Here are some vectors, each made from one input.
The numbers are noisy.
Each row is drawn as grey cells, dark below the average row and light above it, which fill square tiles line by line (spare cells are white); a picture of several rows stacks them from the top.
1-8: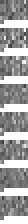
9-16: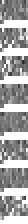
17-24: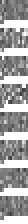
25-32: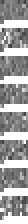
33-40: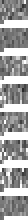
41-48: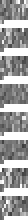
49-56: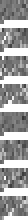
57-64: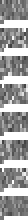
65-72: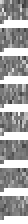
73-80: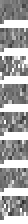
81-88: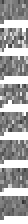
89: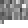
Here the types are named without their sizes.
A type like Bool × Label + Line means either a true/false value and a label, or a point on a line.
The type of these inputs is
Bool × Bool × Bool.
